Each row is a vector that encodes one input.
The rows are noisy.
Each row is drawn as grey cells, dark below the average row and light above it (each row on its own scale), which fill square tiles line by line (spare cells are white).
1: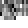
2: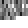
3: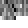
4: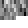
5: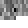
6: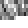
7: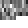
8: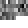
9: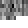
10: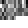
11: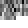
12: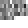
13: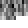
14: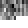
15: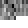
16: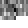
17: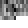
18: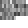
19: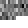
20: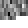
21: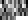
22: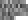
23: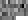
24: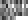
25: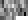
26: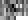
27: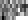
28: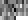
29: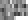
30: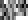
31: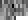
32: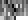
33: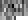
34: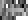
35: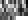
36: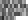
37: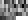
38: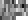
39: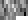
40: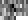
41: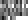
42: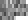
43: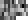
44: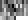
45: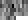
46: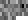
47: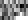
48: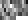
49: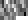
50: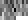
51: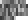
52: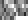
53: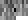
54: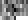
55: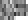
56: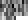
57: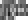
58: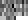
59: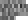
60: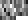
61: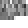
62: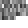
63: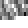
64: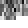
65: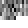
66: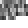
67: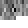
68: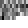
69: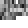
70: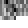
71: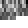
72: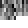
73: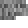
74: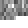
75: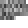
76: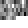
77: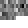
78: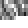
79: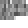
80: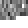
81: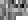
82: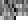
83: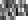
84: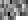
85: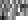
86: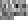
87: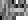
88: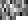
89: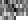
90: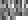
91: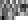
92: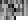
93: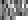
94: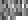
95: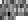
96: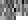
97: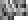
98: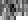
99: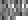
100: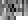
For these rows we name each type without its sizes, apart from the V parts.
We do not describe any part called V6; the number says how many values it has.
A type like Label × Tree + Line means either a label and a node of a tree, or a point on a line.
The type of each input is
Bool × V6 + Line.
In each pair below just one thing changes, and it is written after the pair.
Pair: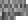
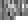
the true/false value
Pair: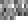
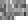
the true/false value
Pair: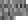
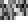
the value of V6
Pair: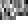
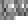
the value of V6
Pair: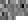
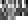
the true/false value
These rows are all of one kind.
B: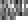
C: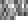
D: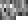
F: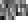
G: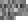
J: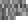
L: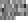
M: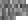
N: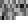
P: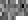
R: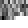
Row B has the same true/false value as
C and D.
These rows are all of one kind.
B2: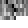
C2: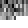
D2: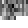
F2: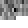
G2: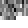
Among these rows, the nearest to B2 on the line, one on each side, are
C2 and D2.
